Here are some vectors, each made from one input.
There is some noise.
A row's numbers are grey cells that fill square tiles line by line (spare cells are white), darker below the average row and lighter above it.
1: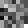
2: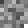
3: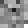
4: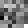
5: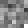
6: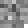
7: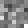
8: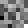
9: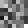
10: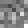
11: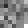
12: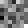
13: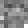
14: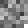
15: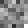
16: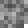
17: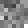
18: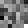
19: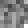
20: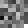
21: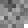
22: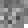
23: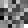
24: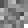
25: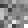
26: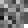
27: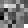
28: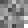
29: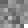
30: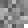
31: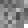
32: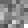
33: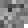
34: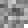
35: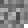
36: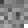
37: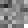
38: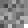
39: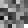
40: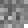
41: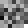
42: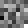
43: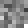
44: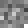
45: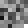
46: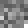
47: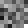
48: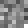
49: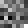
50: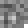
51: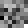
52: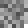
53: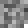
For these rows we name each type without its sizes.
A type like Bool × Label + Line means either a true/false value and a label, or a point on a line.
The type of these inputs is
Bool × Line × Line.
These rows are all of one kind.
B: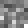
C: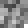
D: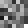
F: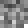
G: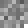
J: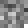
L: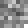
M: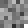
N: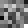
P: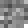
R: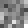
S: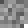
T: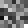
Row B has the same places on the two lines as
D, F and J.
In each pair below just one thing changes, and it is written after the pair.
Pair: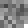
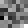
the true/false value
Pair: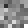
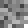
the place on one of the two lines
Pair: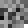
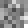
the true/false value
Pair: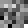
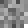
the true/false value
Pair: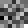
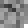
the true/false value
